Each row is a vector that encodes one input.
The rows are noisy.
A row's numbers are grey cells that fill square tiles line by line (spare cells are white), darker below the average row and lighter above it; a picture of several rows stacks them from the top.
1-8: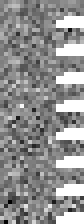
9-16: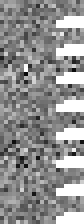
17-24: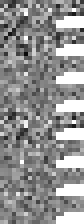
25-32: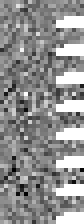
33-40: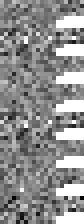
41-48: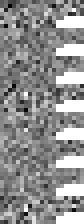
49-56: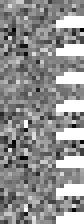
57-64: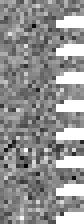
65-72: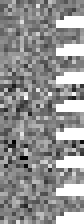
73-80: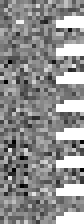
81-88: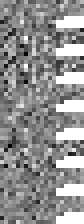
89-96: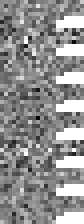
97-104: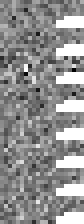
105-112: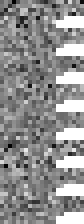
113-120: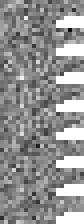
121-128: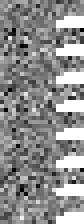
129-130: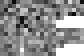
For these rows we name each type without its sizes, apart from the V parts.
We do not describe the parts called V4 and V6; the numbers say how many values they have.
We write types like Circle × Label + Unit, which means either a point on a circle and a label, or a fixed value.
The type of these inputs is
(Bool × Bool × Bool + Line) × V4 + V6.
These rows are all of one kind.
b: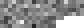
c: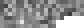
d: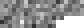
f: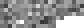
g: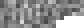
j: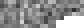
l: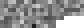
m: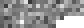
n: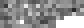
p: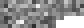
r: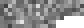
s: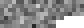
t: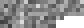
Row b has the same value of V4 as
f, n and p.
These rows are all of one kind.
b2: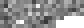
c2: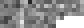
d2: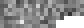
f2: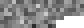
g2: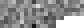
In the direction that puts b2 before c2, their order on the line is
f2, g2, b2, d2, c2.
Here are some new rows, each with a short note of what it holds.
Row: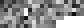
a value of V6
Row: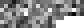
a value of V6
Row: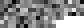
a value of V6
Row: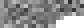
three true/false values and a value of V4
